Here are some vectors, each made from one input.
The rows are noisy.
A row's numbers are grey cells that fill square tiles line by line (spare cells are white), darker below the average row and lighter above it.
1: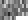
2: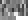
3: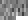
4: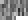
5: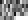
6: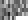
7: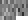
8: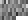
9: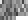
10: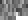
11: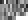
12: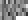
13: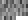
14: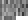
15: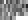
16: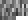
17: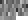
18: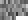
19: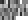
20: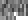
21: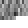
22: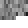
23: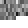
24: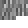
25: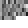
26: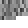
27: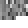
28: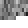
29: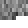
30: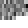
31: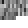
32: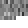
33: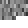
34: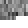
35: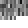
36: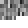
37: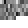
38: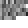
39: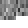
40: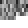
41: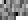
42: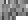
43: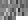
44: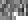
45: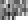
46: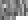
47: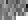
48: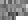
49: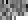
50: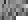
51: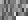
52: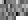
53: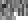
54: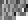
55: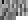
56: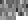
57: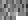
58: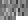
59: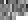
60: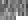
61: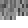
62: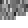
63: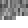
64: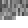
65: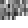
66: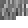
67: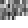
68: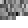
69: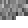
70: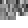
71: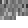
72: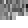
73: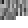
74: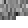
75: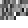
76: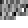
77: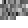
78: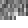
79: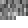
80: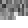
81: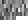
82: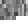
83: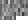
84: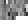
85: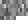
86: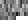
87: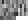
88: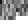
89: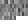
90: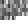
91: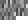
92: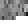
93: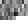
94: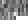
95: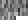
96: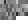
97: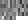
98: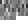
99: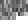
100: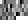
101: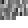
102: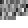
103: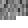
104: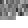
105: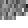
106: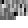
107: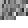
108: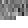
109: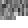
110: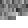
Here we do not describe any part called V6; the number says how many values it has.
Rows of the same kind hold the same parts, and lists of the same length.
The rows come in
2 kinds.
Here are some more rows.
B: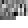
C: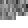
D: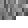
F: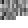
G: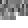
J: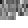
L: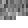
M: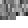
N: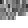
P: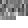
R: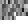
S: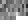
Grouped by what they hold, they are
B, C, F, J, N
D, G, L, M, P, R, S

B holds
a true/false value and a value of V6.
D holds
a node of a 7-node tree and a true/false value.
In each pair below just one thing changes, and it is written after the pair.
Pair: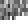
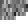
the true/false value
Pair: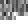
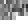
the value of V6
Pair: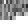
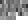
the value of V6
